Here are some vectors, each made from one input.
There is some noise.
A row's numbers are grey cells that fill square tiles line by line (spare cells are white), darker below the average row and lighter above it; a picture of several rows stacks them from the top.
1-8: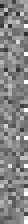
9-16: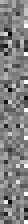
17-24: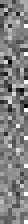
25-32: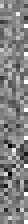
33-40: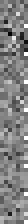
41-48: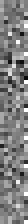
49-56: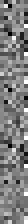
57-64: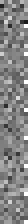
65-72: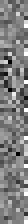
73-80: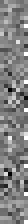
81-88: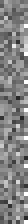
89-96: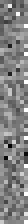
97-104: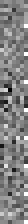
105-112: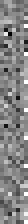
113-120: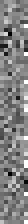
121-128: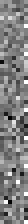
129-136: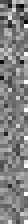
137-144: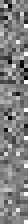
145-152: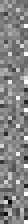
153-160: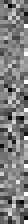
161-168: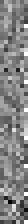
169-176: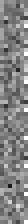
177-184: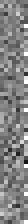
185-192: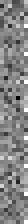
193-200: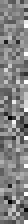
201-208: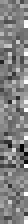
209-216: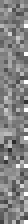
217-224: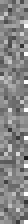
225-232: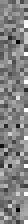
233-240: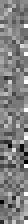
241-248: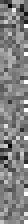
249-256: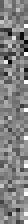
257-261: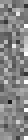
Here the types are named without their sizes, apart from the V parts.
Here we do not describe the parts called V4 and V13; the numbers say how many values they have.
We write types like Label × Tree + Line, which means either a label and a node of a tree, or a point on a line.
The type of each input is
(Bool × Bool × Bool × Bool + Unit) × V4 × V13 + Line.
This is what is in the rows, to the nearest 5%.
About 15% of them hold a point on a line. The rest hold a value of V4 and a value of V13, together with either a fixed value, or four true/false values.
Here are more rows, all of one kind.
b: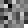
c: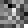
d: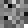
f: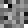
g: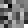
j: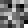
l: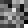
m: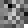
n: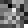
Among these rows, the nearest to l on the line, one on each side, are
j and n.
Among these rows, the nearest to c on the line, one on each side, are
m and n.
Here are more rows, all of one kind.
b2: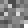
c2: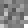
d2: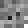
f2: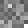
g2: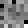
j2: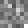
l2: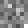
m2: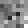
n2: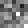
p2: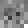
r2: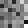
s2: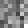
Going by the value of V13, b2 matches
j2 and l2.
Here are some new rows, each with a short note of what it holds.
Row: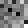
a value of V4 and a value of V13
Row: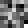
a point on a line
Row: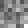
a value of V4 and a value of V13
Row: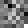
a point on a line
